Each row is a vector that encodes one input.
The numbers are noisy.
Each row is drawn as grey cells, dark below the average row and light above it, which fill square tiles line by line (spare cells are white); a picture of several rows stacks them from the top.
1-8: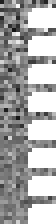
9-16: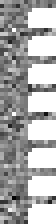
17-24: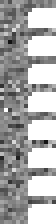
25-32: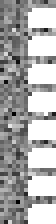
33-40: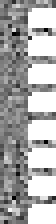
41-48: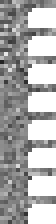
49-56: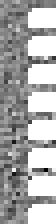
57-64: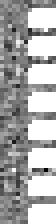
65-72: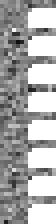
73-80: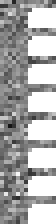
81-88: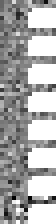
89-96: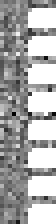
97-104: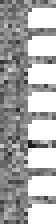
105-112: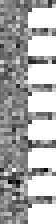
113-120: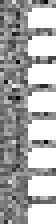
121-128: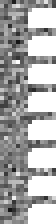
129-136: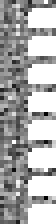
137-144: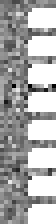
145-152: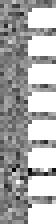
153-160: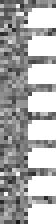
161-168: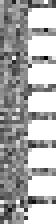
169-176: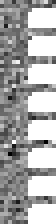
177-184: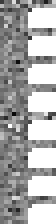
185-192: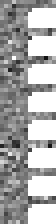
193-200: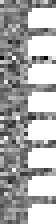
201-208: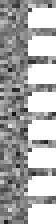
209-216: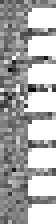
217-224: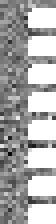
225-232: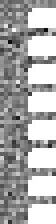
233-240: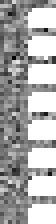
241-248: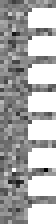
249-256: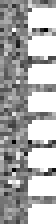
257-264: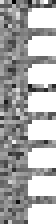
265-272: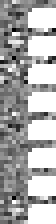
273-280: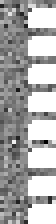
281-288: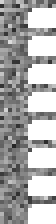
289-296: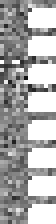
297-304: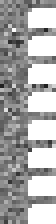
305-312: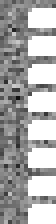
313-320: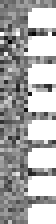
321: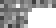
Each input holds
a true/false value, together with either a point on a 16-point circle, or a point on a 6-point line.
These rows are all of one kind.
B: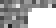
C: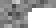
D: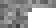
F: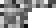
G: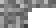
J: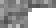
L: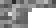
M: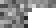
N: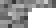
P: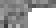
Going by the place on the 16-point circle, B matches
F, G, M and N.
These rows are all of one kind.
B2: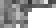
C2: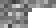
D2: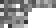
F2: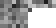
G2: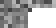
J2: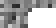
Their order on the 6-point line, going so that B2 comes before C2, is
B2, G2, C2, D2, J2, F2.
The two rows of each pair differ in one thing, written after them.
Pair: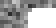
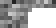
the true/false value
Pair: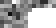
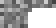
the place on the 16-point circle
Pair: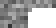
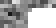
the true/false value
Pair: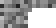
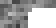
the true/false value
